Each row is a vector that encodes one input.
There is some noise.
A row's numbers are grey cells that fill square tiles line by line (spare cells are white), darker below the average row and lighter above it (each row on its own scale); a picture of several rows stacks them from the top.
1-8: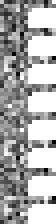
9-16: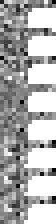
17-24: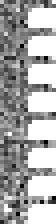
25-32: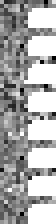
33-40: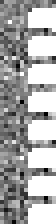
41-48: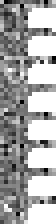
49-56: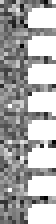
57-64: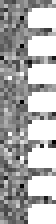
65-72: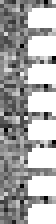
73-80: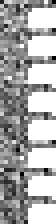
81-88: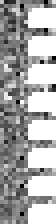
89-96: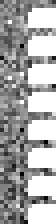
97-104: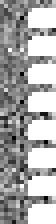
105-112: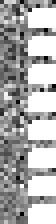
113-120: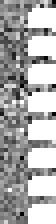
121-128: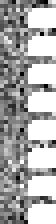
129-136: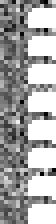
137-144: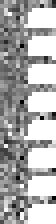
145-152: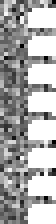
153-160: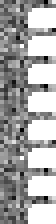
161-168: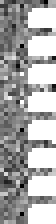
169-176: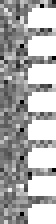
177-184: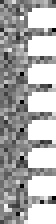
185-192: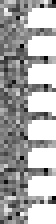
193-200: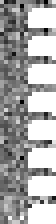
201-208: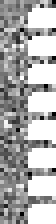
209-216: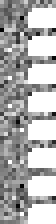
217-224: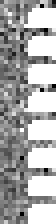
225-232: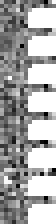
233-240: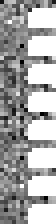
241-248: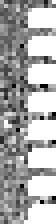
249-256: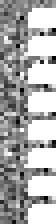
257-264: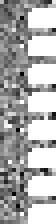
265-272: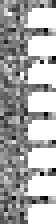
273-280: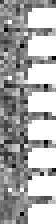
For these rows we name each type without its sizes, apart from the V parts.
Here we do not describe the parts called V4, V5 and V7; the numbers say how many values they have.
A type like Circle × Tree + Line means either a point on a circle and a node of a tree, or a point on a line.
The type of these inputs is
(Bool × Bool × Bool + V5) × V4 + Tree × Tree × (Tree + V7).
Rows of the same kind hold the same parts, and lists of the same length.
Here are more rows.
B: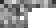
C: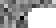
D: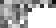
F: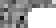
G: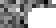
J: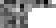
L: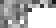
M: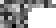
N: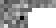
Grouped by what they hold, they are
B
C, F, N
D, L
G, J, M

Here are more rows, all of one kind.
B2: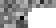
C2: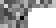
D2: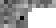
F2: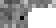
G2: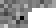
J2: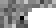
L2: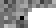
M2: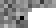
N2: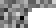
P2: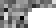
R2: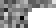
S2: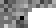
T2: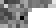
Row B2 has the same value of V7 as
D2, L2 and S2.
